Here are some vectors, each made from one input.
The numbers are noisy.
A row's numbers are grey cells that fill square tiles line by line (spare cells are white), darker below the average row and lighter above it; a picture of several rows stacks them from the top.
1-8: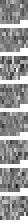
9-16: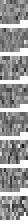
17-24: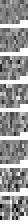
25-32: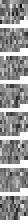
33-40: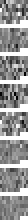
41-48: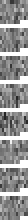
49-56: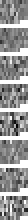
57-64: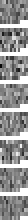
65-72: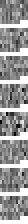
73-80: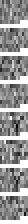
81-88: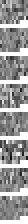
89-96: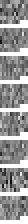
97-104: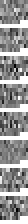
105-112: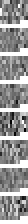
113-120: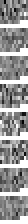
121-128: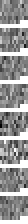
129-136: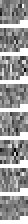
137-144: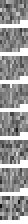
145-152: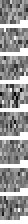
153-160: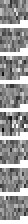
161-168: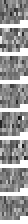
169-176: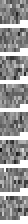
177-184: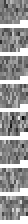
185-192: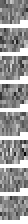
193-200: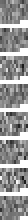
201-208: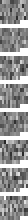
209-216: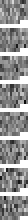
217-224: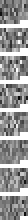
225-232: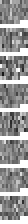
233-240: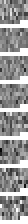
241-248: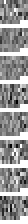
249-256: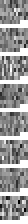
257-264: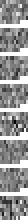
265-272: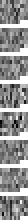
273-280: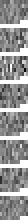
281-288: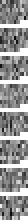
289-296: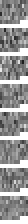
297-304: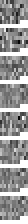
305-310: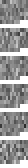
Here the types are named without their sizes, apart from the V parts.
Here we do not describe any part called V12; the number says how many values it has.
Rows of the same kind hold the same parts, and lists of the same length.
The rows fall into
3 kinds.
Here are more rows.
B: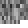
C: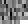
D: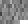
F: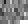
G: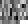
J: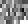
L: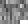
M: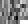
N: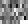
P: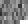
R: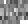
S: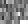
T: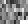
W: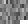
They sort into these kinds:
B, L
C, D, F, J, P, S
G, M, N, R, T, W

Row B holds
a point on a line.
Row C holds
a point on a line and a node of a tree.
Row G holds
a value of V12.
